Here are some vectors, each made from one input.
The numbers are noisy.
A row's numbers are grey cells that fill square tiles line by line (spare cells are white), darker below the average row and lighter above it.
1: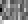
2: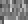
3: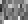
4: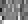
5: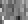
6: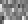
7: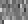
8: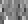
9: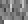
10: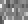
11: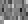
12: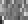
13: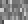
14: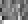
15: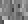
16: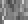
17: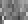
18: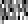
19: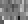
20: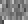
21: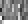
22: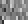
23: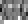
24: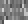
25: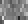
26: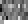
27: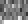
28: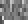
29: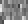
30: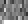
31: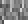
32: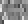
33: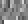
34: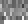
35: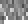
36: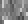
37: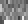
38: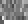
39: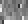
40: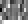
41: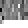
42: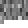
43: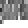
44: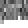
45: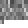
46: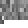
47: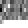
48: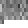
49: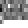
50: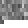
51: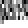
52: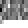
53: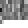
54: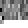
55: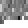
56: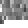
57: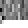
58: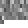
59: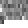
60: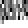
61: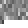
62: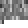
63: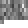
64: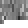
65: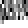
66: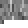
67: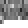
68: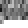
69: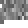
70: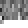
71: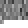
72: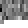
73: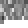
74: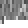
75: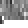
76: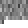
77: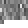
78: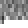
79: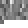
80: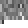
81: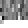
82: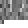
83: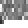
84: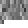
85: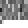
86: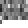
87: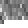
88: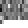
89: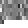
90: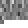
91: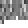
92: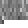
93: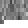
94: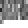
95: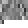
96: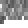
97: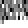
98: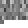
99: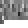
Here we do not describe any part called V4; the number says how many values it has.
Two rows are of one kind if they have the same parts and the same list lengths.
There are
3 kinds of row.
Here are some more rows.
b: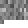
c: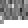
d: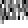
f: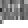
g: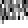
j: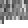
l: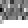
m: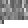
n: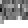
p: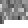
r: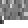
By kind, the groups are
b, j, m, p, r
c, f, l, n
d, g

